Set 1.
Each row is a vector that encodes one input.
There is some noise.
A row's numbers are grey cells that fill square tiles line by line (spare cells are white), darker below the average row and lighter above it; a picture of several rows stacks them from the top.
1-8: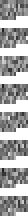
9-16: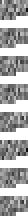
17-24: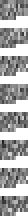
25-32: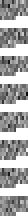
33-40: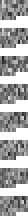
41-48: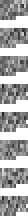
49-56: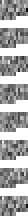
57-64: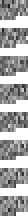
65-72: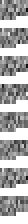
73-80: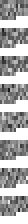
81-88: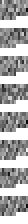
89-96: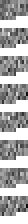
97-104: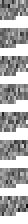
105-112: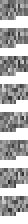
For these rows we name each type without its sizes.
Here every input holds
four true/false values.
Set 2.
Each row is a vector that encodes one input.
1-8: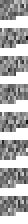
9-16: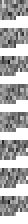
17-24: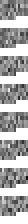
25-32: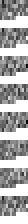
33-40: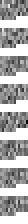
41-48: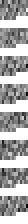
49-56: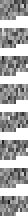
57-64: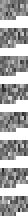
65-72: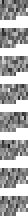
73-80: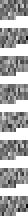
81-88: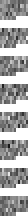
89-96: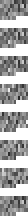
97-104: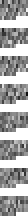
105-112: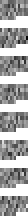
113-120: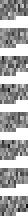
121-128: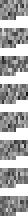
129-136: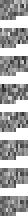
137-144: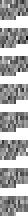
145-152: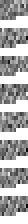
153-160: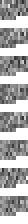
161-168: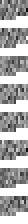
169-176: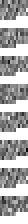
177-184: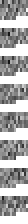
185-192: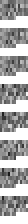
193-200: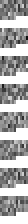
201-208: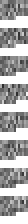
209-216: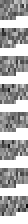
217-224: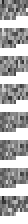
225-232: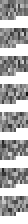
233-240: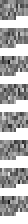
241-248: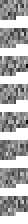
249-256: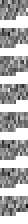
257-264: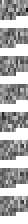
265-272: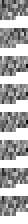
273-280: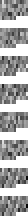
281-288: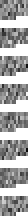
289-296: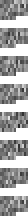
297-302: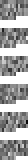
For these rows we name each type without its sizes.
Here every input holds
four true/false values.
